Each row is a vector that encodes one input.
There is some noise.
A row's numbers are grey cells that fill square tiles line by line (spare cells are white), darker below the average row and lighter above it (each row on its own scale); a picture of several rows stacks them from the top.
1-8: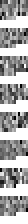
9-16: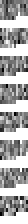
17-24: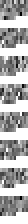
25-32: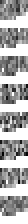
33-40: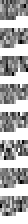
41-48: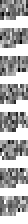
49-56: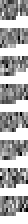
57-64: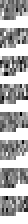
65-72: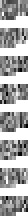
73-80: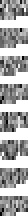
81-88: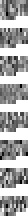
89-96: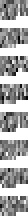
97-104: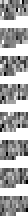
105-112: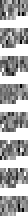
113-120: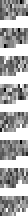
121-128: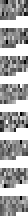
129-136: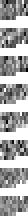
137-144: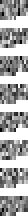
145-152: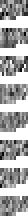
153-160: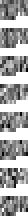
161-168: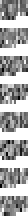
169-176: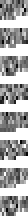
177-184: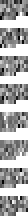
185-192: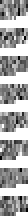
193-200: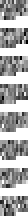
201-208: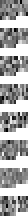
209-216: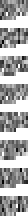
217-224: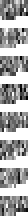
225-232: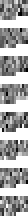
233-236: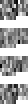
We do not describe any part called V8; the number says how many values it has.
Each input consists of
a true/false value, together with either a point on a 10-point line, or a value of V8.
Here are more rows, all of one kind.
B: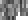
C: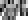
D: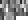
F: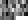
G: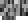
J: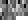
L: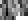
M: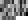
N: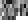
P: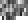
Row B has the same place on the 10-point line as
D and J.
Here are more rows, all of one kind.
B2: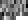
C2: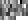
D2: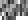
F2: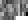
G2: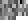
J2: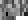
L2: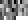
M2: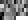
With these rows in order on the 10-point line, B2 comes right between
C2 and J2.
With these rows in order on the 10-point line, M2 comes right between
F2 and L2.
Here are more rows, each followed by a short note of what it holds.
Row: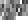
a true/false value and a value of V8
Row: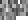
a point on a 10-point line and a true/false value
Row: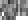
a point on a 10-point line and a true/false value
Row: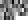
a true/false value and a value of V8
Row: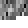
a point on a 10-point line and a true/false value
